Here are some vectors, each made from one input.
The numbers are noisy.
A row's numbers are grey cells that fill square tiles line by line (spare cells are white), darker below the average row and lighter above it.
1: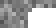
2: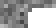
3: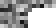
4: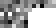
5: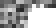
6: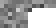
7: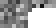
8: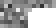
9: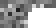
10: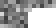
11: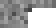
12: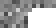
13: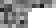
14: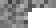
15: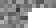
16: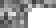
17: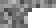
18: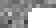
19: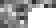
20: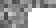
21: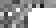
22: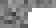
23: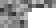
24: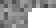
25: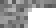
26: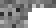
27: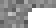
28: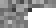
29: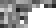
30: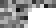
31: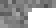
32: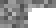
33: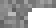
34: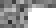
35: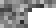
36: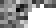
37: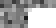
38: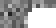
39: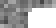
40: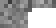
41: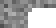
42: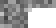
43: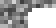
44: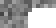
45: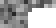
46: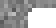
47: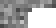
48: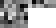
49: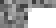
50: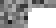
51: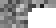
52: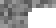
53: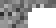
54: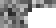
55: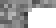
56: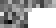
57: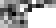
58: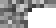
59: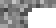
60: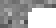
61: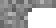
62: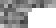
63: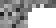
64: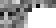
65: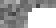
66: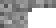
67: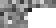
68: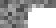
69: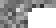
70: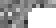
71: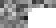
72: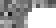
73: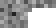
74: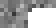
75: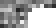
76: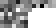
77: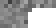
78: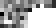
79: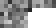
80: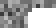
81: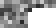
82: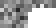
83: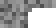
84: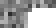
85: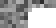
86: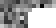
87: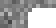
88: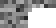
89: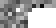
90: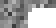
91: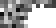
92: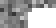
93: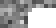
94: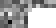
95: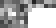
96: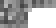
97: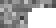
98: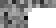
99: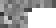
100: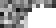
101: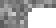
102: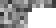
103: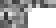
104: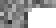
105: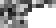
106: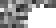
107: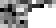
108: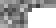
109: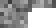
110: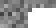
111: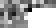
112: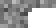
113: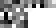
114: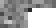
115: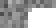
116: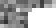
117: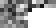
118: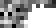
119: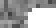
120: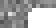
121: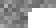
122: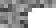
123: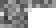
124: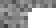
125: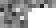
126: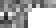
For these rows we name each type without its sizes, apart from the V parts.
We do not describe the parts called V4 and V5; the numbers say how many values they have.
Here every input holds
a value of V5, together with either a label, or a true/false value and a value of V4.
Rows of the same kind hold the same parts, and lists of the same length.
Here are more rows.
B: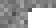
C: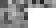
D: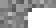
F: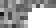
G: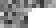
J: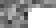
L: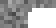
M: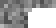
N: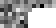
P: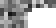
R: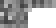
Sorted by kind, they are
B, D
C, F, G, J, L, M, N, P, R

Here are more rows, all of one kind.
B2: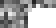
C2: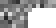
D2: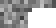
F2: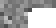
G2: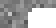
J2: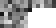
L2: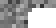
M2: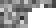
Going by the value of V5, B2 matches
D2 and M2.
